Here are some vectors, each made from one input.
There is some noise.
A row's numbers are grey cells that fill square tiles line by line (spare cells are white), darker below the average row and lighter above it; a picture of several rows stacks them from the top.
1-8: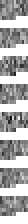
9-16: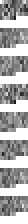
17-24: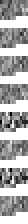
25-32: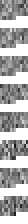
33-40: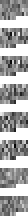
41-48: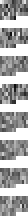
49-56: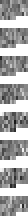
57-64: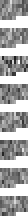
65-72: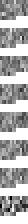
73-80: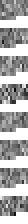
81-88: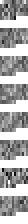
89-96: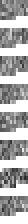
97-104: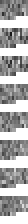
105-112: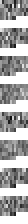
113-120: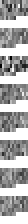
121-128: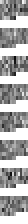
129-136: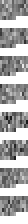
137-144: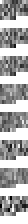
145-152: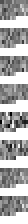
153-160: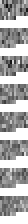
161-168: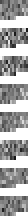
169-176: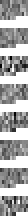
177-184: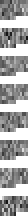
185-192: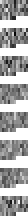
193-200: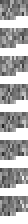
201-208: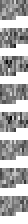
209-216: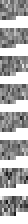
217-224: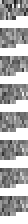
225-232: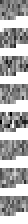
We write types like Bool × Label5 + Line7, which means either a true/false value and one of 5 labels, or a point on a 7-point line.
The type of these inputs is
Bool × Circle9 × (Tree8 + Unit) + List2(Line5).
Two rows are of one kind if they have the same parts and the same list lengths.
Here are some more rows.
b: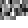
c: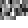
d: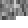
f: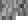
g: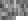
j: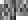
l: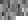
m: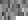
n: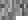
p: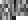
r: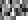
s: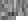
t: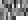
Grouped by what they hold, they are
b, c, r
d, f, g, n, s
j, p
l, m
t

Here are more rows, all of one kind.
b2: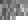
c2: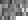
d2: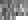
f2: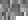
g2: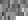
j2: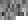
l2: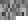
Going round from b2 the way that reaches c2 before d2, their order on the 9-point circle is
b2, f2, g2, c2, j2, l2, d2.
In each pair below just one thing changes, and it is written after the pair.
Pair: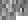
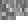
the true/false value
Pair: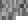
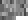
the true/false value
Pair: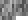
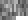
the true/false value
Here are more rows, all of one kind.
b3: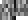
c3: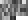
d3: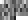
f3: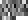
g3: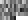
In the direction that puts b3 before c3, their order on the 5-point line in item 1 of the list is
f3, b3, g3, c3, d3.
